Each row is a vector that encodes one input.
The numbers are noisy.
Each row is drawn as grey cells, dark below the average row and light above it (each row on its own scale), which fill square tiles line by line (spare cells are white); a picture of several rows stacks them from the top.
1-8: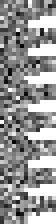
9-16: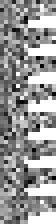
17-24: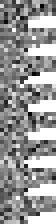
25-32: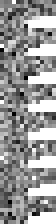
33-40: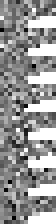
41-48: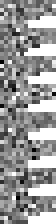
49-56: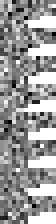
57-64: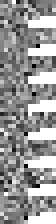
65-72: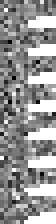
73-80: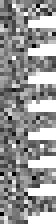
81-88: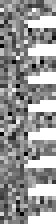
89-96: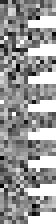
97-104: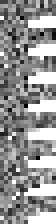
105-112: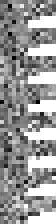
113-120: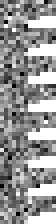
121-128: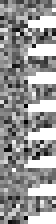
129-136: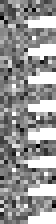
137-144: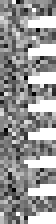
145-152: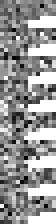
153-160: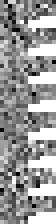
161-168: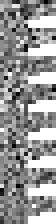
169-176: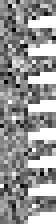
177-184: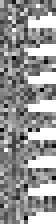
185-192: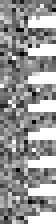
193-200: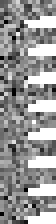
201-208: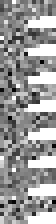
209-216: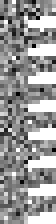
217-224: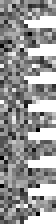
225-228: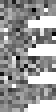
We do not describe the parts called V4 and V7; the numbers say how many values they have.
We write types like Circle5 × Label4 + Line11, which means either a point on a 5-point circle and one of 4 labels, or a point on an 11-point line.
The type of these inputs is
(Bool × Line8 + V4) × V7.
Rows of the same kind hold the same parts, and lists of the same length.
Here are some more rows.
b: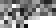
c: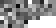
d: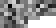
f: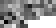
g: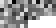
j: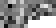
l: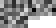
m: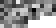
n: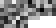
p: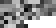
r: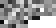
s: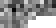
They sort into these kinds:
b, f, l, n, p
c, d, g, j, m, r, s

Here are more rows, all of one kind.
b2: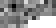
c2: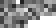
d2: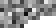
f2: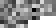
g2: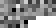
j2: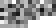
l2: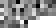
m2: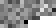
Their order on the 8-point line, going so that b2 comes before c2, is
d2, j2, b2, l2, g2, c2, f2, m2.
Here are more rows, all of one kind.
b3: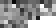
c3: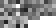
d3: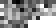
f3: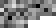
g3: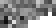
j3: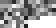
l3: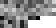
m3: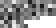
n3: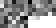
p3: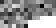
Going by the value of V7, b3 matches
d3, j3 and n3.
